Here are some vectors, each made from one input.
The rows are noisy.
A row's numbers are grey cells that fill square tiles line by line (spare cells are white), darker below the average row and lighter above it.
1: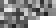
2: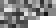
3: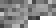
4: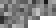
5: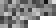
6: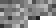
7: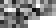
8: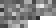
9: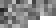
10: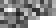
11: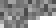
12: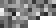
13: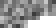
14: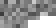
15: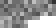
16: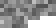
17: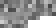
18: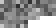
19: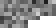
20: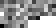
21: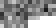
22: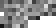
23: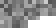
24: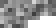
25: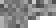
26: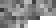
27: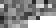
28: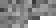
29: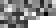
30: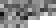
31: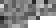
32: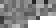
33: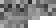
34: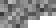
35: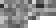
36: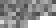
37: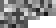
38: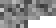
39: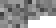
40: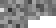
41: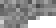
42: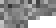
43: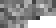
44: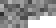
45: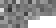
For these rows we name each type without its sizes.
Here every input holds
a list of points on a line.
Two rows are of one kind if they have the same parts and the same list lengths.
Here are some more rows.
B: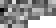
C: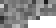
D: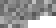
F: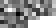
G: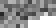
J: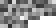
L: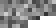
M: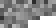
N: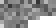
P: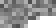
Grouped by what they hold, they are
B, C, J, L, M
D, G, N, P
F

